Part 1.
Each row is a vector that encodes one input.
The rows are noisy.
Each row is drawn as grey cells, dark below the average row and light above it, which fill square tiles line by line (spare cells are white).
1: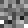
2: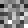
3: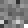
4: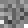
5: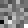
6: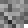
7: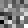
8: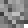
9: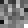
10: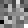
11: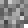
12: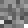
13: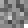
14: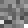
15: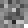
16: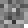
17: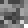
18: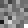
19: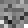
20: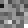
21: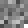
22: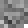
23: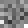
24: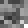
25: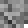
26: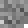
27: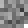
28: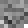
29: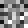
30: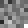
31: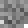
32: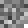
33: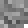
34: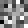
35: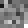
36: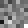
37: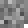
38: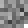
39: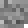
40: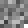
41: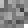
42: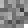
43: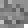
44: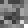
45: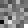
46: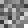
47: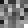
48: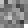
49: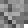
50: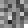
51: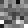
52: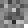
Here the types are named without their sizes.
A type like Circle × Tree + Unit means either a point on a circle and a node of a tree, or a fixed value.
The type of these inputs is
Line + Tree.
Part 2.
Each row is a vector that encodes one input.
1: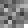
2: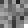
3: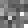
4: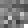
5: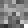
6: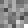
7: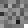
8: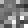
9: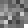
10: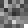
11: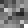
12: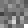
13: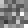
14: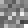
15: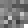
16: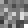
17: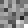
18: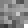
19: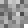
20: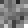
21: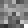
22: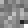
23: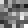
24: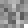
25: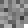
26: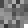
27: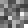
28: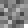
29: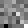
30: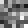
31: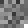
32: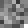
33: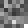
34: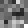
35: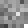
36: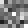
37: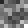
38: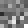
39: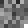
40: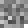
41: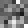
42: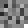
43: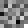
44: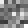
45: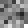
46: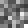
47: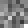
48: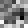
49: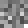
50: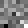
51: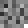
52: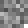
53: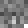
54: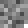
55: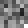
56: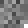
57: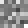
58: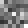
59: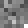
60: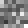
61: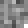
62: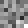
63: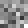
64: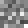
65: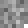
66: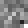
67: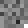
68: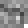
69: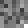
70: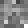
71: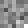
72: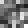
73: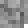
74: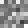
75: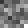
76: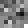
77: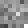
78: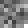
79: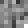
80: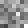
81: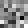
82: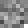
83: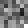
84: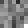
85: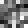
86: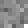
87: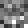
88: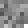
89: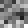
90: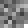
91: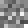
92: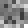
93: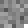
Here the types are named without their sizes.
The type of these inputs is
Line × Tree.
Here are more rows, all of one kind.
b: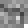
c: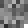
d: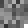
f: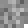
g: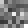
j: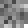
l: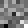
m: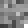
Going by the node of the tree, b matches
c and d.
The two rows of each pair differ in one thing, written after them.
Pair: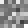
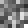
the place on the line
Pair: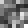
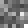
the place on the line
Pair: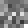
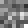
the place on the line
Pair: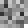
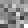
the node of the tree
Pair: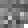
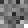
the node of the tree
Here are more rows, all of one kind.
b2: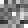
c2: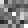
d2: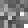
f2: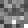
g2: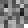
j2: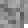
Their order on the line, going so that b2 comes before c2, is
j2, b2, c2, d2, g2, f2.
